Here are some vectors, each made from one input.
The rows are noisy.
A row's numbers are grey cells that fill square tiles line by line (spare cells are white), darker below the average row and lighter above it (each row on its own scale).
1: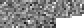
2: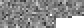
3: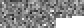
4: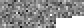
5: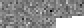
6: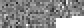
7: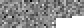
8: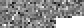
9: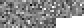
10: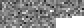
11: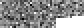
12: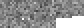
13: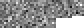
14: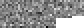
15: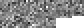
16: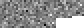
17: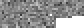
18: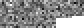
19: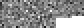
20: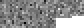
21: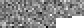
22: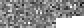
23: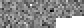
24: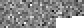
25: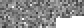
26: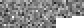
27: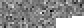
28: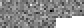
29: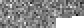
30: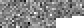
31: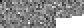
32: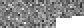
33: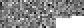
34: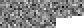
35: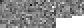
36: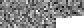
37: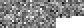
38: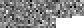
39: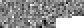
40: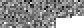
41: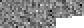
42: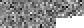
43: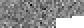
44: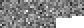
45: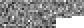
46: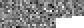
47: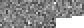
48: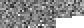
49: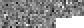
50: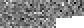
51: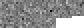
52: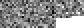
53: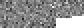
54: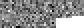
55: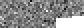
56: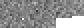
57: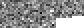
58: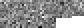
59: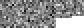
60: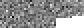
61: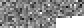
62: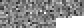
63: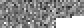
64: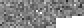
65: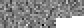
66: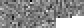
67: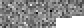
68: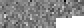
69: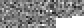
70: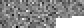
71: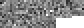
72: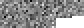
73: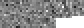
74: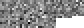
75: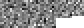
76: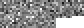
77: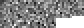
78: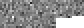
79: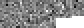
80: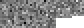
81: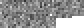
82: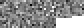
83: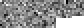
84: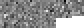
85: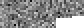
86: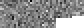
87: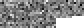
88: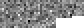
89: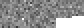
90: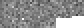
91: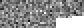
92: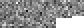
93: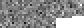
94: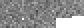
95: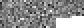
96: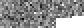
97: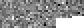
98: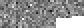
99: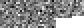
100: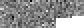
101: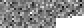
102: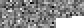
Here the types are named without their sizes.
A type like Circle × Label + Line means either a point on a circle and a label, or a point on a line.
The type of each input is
Line × Tree.
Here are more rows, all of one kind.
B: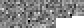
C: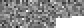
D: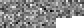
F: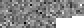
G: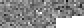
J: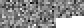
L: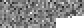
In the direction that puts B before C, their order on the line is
F, B, L, G, J, C, D.
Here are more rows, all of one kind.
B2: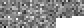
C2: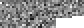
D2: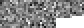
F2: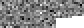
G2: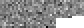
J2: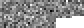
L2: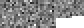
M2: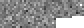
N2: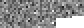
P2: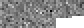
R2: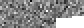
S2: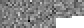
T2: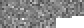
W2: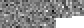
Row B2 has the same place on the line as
F2, S2, T2 and W2.
